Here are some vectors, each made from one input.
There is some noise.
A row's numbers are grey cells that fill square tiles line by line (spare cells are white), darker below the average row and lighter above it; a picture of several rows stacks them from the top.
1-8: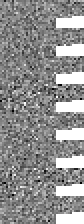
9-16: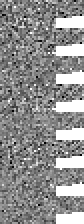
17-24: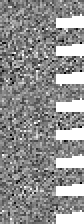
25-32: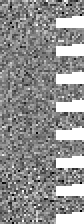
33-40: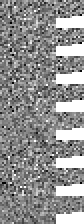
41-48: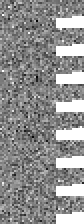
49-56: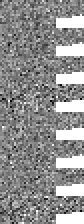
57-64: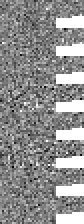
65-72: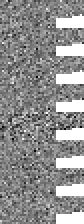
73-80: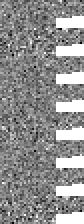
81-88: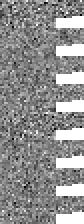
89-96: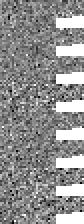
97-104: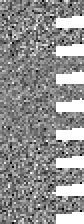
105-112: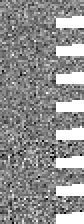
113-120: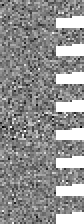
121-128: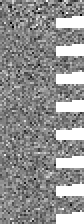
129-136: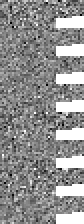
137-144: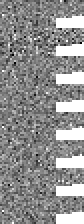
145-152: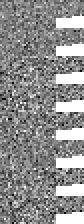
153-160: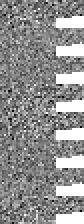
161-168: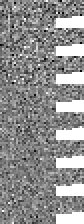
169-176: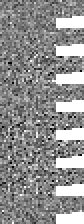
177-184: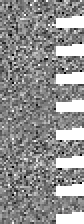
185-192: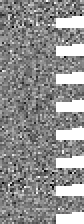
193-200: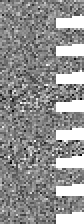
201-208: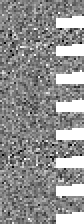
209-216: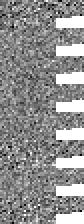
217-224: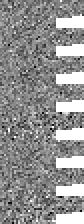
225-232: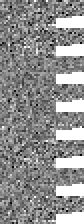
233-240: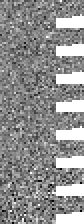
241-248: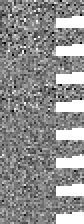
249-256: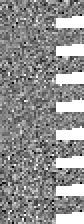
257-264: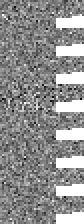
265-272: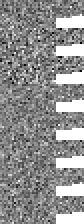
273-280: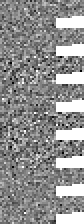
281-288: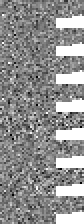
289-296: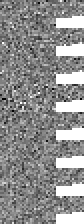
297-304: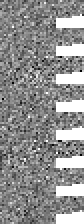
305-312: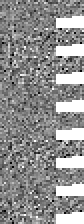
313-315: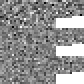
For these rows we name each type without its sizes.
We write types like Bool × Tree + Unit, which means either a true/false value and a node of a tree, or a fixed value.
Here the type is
(Bool × Label + Line × (Tree + Unit)) × Label × Label.
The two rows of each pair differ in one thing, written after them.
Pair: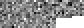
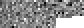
one of the three labels
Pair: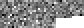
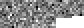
the true/false value
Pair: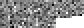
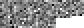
one of the three labels
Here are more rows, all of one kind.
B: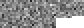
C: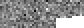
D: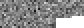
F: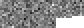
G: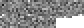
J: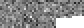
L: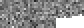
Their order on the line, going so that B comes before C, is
B, D, C, J, F, L, G.
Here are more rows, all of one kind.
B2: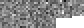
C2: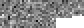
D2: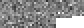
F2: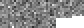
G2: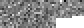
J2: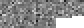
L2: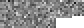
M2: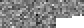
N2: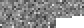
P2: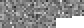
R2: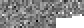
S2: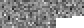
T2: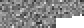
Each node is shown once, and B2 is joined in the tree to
J2 and P2.
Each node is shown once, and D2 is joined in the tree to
F2, R2 and S2.
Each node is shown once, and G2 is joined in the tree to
J2.
